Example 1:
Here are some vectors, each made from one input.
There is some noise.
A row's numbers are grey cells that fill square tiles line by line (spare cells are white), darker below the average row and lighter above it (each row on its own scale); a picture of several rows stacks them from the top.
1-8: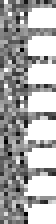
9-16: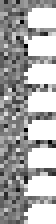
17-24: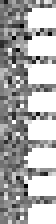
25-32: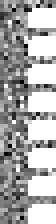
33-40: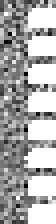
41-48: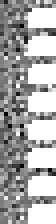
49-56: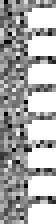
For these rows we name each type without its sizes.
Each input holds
four true/false values.
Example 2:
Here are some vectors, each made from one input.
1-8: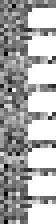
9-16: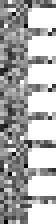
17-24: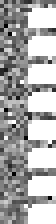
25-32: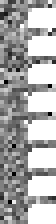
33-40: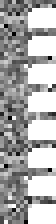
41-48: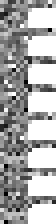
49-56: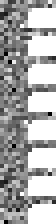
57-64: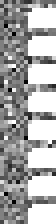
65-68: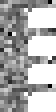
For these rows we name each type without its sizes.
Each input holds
a label.
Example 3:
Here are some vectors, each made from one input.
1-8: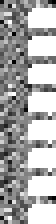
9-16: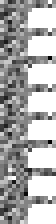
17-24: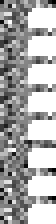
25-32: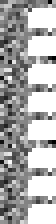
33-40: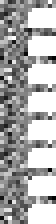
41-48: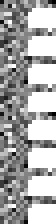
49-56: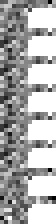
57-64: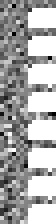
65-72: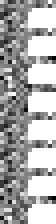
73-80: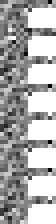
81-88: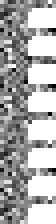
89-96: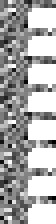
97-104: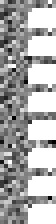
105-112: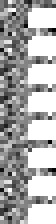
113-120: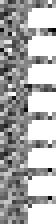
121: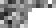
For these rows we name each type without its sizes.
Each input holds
a label.
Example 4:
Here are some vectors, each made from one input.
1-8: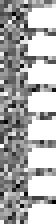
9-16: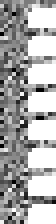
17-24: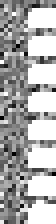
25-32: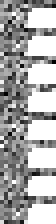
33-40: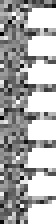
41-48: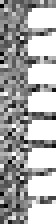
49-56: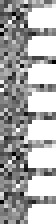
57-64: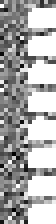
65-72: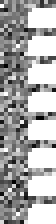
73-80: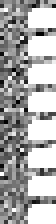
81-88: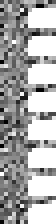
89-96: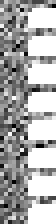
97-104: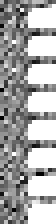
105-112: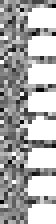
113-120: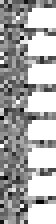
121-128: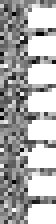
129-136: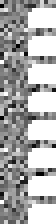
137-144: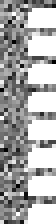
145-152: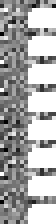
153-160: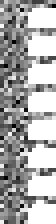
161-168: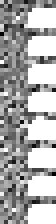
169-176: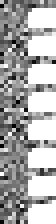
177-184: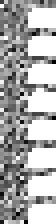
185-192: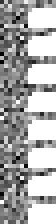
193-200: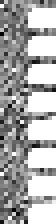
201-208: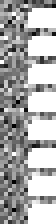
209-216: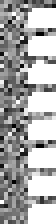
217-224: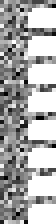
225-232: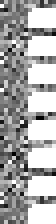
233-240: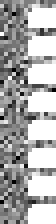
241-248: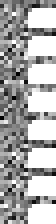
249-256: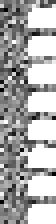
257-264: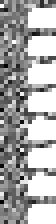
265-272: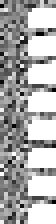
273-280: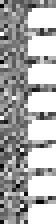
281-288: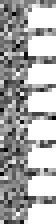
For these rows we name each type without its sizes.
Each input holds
four true/false values.
